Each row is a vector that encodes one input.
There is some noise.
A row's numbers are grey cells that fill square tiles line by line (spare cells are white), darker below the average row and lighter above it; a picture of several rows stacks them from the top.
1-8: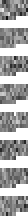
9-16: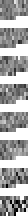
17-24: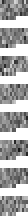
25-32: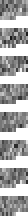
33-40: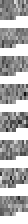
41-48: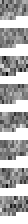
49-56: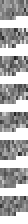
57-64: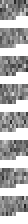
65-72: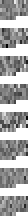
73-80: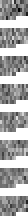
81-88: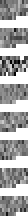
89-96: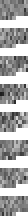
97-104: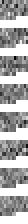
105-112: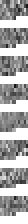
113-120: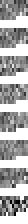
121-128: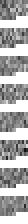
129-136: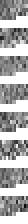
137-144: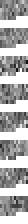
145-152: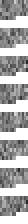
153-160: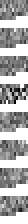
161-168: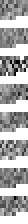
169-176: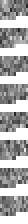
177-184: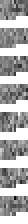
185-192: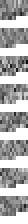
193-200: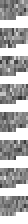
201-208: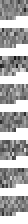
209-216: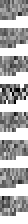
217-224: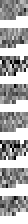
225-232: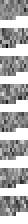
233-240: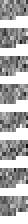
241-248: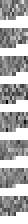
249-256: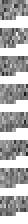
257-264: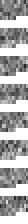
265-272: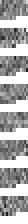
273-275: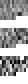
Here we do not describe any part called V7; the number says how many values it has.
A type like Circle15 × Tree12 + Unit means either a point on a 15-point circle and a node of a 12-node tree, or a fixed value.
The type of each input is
List2(Bool × V7).
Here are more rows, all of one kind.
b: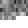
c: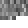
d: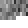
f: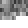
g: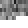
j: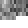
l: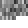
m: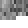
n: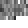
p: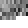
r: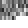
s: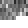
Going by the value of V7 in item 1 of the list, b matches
f, g, j and m.
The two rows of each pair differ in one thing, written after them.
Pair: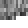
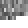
the true/false value in item 2 of the list
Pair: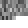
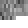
the value of V7 in item 2 of the list
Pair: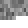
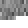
the value of V7 in item 2 of the list
